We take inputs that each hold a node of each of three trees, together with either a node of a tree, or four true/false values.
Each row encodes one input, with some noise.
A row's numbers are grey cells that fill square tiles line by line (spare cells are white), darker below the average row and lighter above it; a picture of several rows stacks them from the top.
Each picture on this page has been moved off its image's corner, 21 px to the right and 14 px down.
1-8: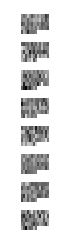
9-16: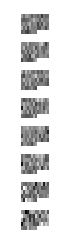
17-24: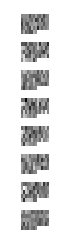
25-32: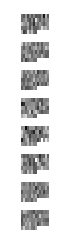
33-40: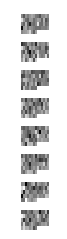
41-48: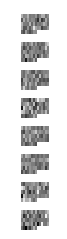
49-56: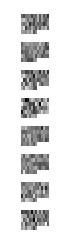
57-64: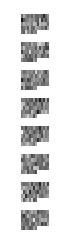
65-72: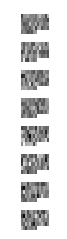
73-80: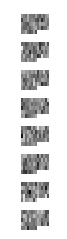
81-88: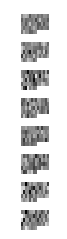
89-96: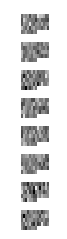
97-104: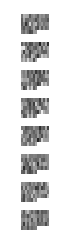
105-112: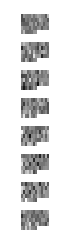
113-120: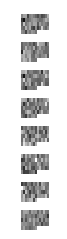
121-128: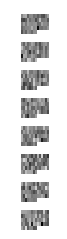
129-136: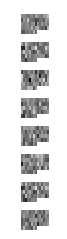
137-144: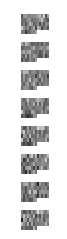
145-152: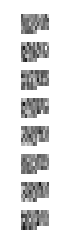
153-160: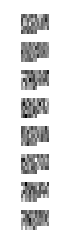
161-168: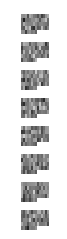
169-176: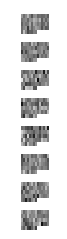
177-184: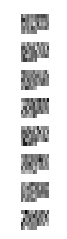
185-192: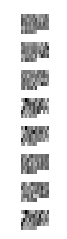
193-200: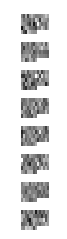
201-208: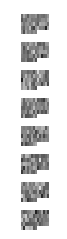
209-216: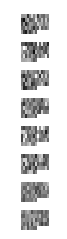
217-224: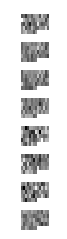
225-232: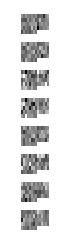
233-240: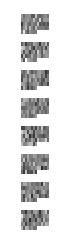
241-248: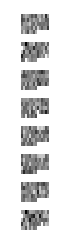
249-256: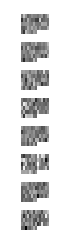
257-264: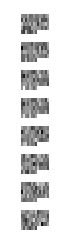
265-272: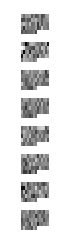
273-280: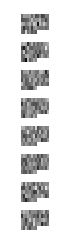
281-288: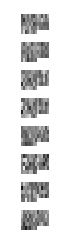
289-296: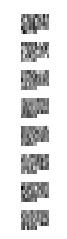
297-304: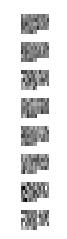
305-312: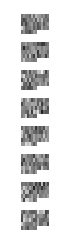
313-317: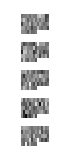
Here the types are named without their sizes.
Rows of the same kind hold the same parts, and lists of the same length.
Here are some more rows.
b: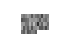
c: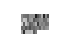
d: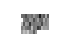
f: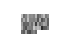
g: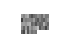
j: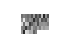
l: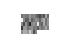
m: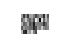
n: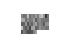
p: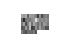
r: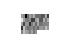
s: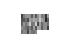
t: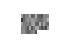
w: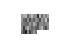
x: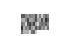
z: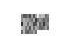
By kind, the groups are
b, f, g, n, p, s, t, w, z
c, d, j, l, m, r, x

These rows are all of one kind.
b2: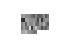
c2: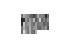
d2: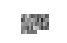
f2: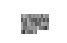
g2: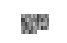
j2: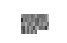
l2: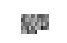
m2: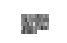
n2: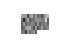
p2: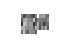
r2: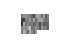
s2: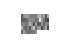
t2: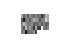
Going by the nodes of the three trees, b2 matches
d2 and g2.
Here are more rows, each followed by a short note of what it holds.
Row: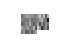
a node of each of three trees and four true/false values
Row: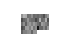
a node of each of three trees and four true/false values
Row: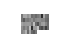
a node of each of three trees and four true/false values
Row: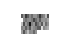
a node of each of four trees
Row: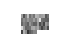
a node of each of three trees and four true/false values
